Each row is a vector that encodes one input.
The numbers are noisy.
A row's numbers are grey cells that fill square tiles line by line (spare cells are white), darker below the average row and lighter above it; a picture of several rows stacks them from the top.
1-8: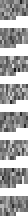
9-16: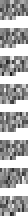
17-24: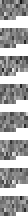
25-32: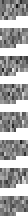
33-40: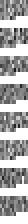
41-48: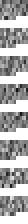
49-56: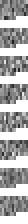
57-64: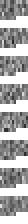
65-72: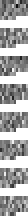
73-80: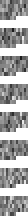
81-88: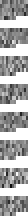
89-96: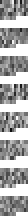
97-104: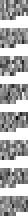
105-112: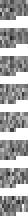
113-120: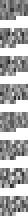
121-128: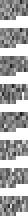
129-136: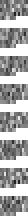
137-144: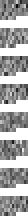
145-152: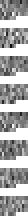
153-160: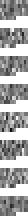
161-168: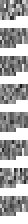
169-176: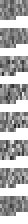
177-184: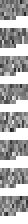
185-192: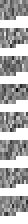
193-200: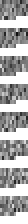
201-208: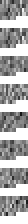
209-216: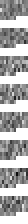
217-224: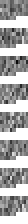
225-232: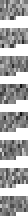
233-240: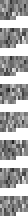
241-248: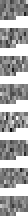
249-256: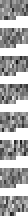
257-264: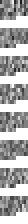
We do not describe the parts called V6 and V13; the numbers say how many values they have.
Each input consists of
either a value of V6 and a value of V13, or a list of up to three points on a 10-point line.
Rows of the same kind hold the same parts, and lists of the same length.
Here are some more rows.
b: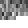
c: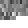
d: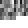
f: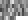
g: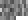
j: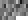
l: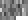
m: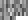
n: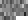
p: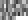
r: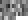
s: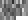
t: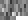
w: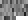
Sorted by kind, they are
b, c, t
d
f, m, p, r
g, n, w
j, l, s

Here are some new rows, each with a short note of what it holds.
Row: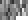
a list of one item
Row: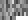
a value of V6 and a value of V13
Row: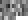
a value of V6 and a value of V13
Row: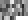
a value of V6 and a value of V13
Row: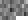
a list of three items
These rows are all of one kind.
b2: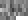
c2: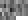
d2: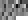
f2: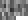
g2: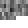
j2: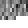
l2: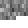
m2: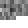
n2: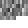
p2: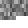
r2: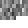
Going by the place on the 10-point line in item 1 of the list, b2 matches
c2, f2, g2 and m2.
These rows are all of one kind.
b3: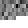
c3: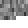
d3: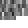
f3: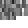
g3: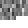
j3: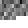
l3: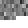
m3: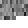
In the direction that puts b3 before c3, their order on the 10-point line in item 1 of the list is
b3, j3, l3, m3, c3, d3, f3, g3.
